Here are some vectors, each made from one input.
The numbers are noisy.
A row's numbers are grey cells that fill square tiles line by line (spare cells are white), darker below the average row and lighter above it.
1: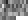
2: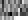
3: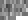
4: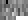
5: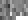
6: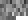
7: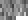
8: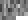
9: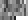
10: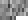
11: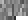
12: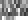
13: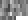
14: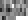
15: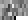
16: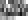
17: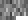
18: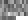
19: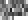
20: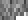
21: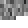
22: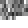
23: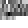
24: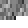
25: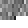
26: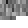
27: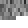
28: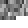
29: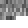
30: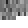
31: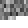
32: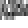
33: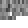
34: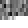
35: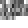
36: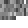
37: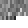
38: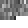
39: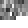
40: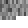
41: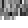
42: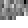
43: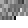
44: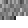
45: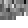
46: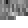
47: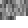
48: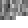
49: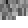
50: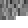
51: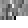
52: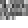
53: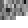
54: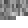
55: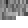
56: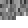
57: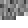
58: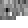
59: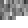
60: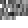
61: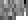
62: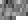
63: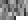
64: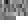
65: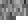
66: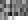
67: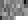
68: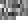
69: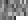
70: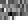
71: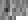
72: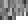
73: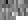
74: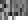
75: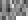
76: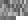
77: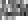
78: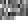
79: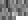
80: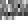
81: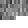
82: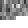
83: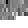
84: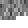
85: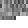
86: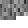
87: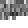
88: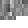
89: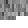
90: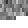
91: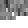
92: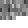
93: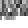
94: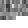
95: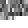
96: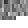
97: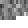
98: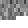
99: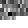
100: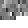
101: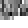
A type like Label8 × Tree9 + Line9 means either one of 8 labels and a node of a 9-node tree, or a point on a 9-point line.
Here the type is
(Bool × Bool × Bool + Label5) × Line7.
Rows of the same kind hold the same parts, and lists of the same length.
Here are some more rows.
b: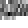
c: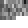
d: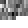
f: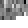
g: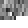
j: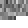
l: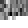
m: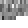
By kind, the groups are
b, d, l
c, f, g, j, m

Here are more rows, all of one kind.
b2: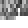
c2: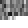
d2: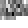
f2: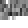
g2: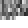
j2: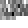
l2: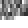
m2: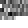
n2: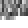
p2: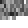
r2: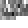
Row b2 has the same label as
g2, l2 and n2.
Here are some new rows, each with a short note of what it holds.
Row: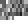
one of 5 labels and a point on a 7-point line
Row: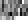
one of 5 labels and a point on a 7-point line
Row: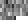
a point on a 7-point line and three true/false values
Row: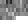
a point on a 7-point line and three true/false values
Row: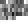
one of 5 labels and a point on a 7-point line
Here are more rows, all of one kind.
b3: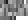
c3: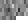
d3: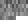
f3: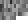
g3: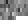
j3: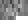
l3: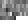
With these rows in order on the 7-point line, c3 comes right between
f3 and g3.
